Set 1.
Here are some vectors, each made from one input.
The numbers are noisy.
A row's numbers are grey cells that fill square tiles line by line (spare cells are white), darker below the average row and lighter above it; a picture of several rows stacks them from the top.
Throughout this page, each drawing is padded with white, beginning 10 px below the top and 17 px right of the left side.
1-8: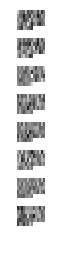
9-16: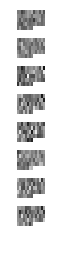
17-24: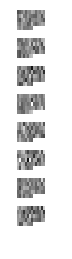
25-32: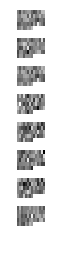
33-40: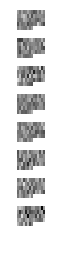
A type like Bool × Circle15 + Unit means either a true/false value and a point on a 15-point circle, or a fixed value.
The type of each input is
Label6 + Line5.
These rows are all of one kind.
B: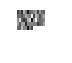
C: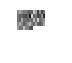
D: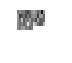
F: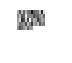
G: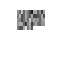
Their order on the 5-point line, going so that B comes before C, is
B, F, G, C, D.
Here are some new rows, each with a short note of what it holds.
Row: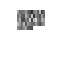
a point on a 5-point line
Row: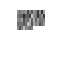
a point on a 5-point line
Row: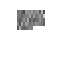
one of 6 labels
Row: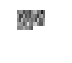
a point on a 5-point line
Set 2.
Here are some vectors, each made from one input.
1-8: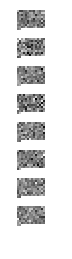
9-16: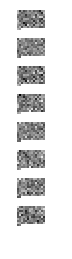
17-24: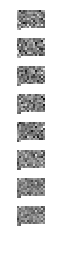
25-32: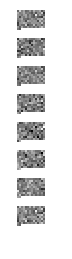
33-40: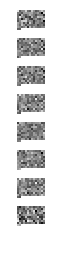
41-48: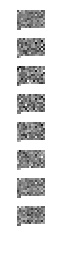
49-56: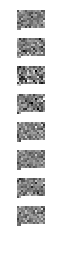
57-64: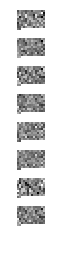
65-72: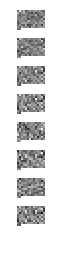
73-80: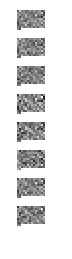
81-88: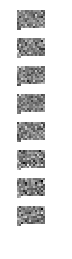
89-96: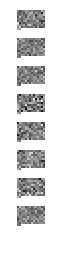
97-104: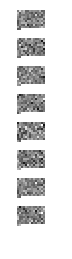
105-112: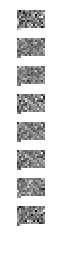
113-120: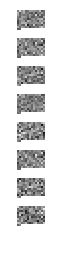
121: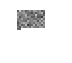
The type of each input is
Label9 + Line9.
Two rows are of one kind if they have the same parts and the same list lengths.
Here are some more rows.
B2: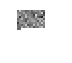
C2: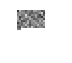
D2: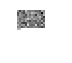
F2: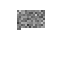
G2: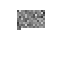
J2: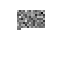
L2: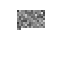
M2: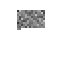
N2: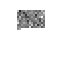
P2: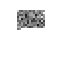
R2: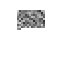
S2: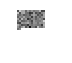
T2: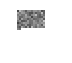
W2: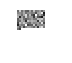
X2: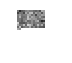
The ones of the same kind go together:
B2, C2, F2, G2, L2, M2, S2, T2, W2
D2, J2, N2, P2, R2, X2

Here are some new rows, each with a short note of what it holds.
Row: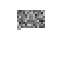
one of 9 labels
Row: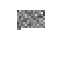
a point on a 9-point line
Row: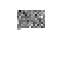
one of 9 labels
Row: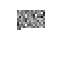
a point on a 9-point line
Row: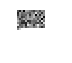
one of 9 labels
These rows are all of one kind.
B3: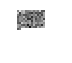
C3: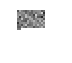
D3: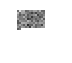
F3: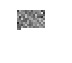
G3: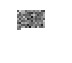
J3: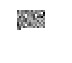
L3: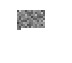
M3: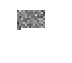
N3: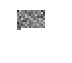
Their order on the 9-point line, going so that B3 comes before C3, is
B3, C3, F3, N3, M3, J3, L3, G3, D3.
